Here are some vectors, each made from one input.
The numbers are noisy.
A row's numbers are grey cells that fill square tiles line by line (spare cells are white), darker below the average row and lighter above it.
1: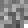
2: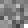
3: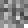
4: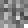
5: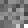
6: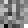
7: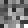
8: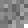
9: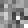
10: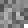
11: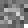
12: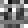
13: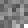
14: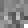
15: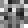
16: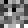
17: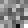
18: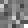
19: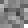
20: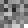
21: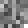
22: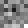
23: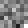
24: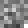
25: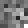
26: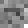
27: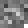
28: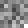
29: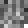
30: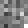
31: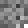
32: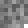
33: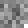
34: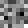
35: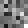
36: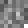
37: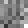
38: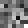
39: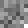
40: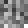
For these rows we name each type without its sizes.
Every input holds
a list of points on a line.
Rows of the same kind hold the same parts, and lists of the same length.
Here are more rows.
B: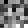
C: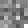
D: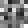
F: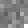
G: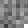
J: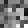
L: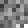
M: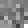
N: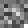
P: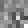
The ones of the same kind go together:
B, F, G, J, L
C, M, N, P
D

